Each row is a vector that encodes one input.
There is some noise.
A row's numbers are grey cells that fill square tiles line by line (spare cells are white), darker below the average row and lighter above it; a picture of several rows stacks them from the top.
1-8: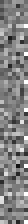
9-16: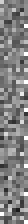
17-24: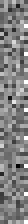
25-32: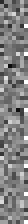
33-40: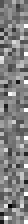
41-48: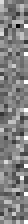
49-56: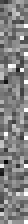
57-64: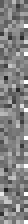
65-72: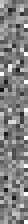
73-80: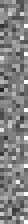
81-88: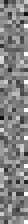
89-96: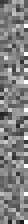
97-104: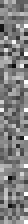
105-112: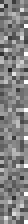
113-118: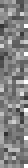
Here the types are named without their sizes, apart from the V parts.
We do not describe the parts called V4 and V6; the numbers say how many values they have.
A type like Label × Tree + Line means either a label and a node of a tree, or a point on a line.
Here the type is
Bool × (Line + V6) × V4.
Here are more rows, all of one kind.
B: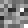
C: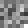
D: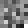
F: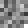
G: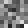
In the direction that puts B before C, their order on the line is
G, D, B, C, F.
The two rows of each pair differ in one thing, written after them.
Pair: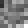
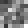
the true/false value
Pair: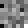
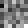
the value of V6
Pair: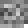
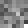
the value of V4
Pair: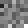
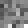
the true/false value
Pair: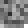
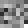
the value of V4
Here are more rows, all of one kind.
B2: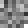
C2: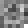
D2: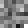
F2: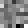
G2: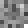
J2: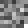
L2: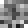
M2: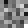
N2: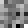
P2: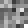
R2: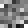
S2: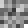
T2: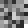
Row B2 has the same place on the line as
G2, L2, M2 and S2.
